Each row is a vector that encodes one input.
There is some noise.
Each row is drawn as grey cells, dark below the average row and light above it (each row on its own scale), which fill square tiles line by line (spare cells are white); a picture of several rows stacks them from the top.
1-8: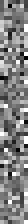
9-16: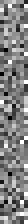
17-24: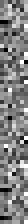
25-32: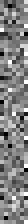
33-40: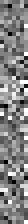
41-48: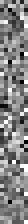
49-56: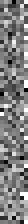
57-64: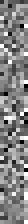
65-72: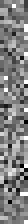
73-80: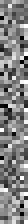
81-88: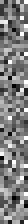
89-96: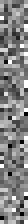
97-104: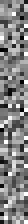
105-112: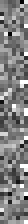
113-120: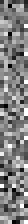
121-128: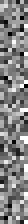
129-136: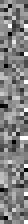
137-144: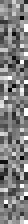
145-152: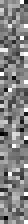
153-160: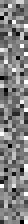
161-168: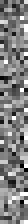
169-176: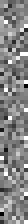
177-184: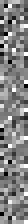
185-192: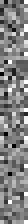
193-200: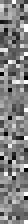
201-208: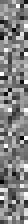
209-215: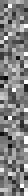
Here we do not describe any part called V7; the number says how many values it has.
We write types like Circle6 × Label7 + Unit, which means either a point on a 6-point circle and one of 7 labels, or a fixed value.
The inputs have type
Bool × Circle6 × (Tree9 + V7).
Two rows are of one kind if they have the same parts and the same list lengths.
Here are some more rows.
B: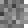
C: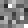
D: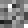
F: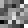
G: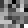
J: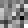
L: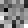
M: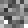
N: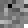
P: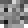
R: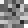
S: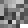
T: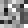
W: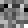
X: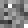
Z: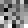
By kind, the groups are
B, F, G, L, M, N, R, W, Z
C, D, J, P, S, T, X

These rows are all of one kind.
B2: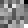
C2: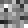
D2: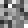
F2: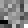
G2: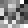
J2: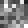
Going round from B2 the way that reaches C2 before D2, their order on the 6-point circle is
B2, C2, G2, D2, F2, J2.
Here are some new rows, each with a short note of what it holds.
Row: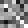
a point on a 6-point circle, a node of a 9-node tree and a true/false value
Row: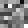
a point on a 6-point circle, a node of a 9-node tree and a true/false value
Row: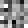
a point on a 6-point circle, a true/false value and a value of V7
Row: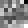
a point on a 6-point circle, a node of a 9-node tree and a true/false value
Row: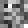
a point on a 6-point circle, a node of a 9-node tree and a true/false value
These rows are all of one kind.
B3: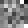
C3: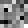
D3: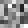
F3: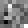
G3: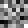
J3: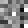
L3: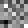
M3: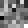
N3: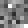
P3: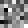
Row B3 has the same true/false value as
M3 and N3.
